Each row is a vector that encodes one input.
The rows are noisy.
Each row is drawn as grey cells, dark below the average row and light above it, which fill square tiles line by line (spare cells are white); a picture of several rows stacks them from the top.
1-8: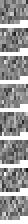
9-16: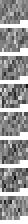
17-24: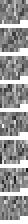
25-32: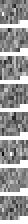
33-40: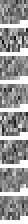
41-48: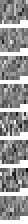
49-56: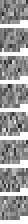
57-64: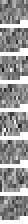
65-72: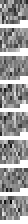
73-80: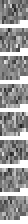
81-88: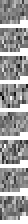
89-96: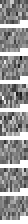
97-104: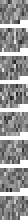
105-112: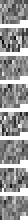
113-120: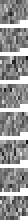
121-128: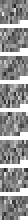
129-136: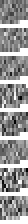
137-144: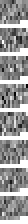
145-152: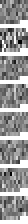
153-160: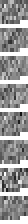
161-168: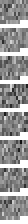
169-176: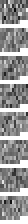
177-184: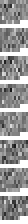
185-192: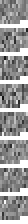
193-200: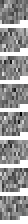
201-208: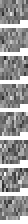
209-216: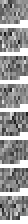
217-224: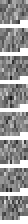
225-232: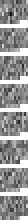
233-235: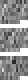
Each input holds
either a point on an 11-point circle and a true/false value, or a node of a 17-node tree.
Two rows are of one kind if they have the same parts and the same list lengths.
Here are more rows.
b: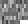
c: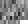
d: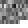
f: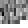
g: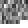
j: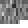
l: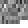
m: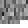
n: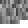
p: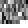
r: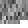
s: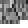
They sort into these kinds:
b, d, g, j, l, n, p, s
c, f, m, r

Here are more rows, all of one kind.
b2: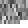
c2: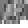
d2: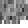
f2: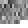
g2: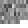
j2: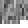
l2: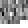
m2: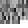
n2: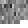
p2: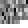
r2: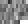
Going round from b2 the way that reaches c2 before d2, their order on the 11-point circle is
b2, l2, c2, d2, j2, p2, m2, g2, n2, f2, r2.
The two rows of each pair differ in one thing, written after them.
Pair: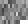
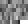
the true/false value
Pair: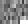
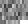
the true/false value
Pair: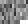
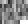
the true/false value
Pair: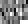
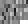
the place on the 11-point circle
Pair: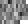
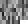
the place on the 11-point circle
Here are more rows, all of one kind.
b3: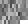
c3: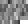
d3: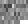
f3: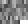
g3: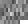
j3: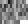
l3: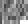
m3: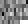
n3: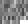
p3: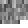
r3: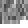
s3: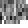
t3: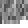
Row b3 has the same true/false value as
d3, g3 and m3.
